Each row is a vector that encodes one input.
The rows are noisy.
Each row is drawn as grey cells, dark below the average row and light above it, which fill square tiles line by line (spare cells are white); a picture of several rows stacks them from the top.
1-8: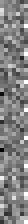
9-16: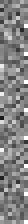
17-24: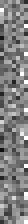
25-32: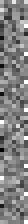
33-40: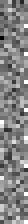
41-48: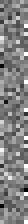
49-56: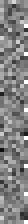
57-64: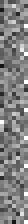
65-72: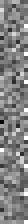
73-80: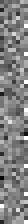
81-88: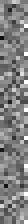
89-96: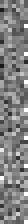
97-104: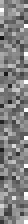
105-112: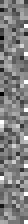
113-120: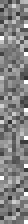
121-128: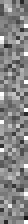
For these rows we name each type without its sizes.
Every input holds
three true/false values, together with either a fixed value, or a node of a tree.
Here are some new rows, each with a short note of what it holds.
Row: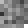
a node of a tree and three true/false values
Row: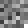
three true/false values
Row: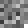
three true/false values
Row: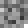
a node of a tree and three true/false values
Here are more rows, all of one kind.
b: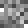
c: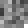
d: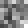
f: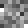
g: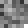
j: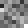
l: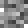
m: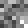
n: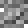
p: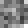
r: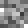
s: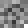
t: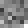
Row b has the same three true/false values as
f, g, j and m.
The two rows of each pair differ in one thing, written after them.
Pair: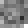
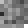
one of the three true/false values
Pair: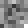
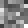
the node of the tree
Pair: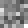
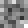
the node of the tree
